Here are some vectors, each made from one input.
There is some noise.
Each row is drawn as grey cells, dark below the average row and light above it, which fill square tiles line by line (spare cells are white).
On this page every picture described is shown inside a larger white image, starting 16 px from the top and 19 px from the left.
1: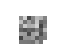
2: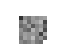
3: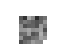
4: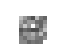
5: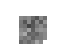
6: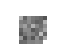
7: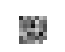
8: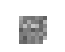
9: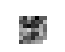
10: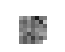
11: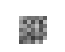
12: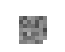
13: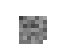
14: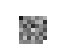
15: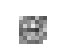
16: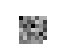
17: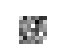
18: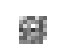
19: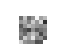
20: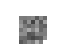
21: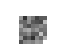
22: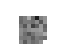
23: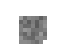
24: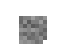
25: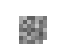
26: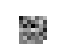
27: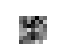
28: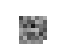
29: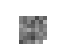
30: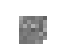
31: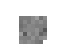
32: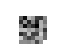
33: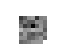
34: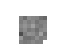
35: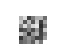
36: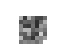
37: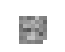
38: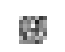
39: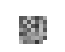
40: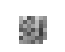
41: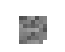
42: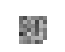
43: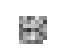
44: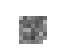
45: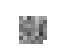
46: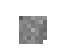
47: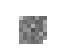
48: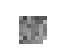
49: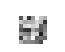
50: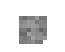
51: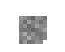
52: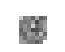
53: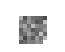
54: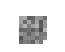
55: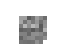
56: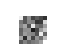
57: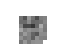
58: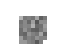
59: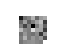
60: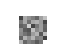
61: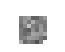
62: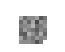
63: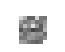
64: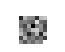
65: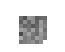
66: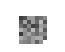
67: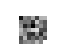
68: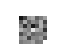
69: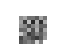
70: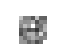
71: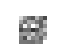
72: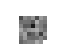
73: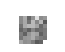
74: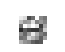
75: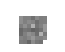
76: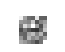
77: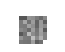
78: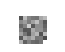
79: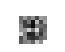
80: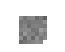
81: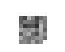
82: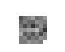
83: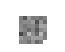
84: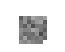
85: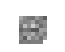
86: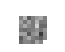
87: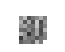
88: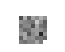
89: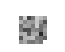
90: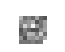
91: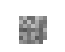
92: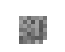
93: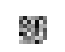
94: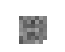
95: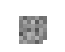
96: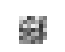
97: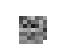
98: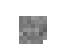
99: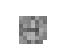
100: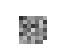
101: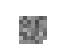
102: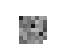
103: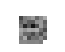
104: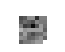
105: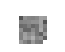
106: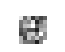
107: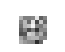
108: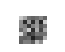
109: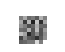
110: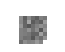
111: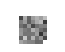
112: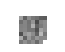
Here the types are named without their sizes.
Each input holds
a list of points on a line.
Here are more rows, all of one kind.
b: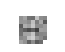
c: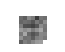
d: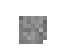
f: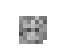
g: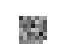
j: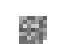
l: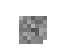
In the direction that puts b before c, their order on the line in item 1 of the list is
l, b, c, g, f, d, j.
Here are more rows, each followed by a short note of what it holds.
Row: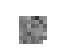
the empty list
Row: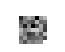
the empty list
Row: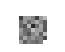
the empty list
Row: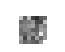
the empty list
